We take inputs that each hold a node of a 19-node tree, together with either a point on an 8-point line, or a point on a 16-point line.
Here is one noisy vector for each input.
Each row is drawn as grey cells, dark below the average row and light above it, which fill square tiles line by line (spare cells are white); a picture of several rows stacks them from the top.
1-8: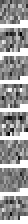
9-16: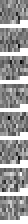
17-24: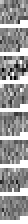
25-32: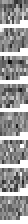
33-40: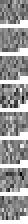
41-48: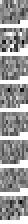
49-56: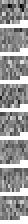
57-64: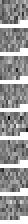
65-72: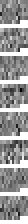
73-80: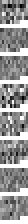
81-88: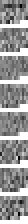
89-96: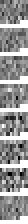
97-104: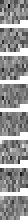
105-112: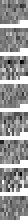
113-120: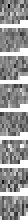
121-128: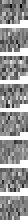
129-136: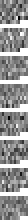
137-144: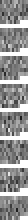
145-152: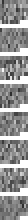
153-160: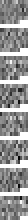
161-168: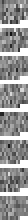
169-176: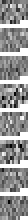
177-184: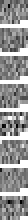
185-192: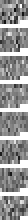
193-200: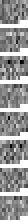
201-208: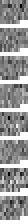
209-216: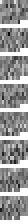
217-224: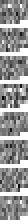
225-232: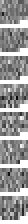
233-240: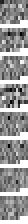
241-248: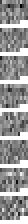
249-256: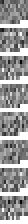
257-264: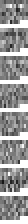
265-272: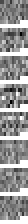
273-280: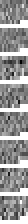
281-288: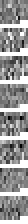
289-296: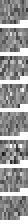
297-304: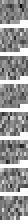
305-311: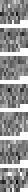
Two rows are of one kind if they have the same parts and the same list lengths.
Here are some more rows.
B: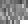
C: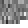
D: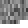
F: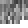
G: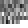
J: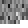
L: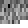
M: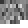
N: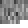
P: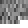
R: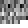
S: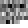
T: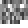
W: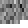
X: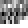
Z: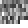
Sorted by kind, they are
B, C, F, G, L, M, N, R, T, Z
D, J, P, S, W, X

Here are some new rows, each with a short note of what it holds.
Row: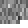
a point on an 8-point line and a node of a 19-node tree
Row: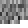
a point on a 16-point line and a node of a 19-node tree
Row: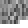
a point on a 16-point line and a node of a 19-node tree
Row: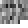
a point on a 16-point line and a node of a 19-node tree
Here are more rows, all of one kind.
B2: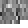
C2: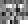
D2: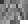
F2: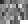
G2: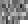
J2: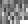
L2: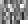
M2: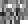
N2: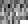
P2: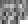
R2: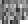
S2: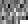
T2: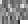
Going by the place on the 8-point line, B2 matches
G2, M2 and T2.
